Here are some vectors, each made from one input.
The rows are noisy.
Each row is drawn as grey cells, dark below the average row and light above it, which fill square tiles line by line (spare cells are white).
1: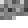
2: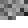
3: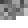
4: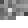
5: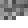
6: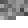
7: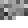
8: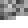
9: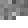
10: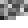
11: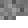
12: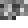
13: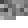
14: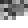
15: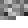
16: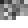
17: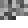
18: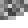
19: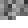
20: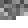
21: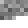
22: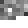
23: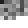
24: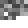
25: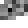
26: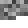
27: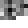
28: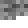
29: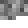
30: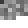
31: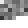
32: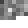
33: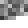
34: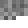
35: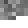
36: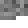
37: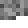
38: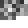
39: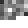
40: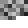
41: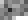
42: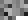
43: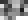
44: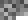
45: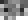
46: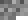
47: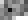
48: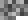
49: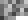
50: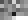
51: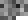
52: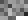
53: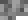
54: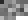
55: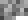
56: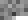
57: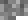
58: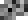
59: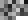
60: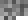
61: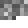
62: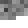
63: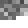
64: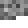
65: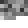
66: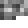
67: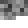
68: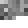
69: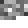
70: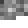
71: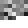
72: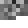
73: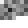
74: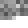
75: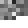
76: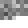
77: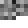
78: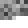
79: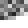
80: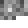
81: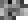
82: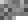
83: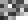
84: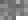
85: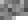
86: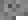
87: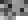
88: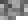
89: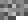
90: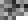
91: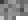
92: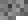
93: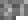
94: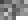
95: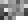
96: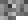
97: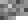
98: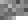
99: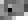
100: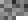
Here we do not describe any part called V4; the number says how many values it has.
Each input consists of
a list of up to two items, each a true/false value and a value of V4.
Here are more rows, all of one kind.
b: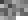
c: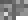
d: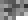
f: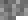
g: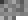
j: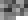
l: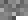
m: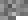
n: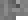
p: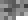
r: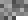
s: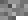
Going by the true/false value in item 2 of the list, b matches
g and l.
